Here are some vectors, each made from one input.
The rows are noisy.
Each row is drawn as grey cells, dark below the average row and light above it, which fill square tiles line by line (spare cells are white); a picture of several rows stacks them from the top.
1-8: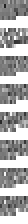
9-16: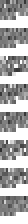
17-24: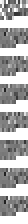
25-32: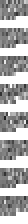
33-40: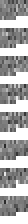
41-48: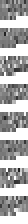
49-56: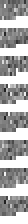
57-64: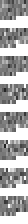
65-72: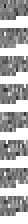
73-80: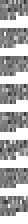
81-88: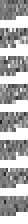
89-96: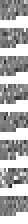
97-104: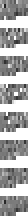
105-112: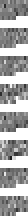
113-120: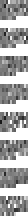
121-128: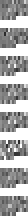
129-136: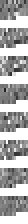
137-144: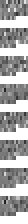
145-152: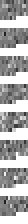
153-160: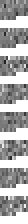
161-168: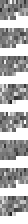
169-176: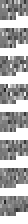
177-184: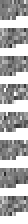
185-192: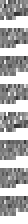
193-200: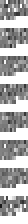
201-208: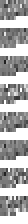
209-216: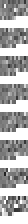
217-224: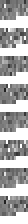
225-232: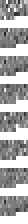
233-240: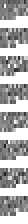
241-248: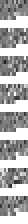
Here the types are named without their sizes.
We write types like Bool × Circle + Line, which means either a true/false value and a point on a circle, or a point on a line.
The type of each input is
Bool × Tree.
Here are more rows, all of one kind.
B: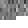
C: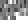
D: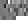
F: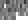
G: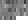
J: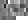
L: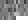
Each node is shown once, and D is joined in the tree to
G and J.
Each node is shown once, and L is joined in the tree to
B and G.
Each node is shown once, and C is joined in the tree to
F and G.
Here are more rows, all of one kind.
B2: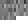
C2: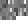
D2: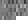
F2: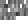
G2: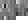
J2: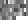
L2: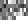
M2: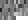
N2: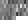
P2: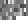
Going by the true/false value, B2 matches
D2, M2 and N2.
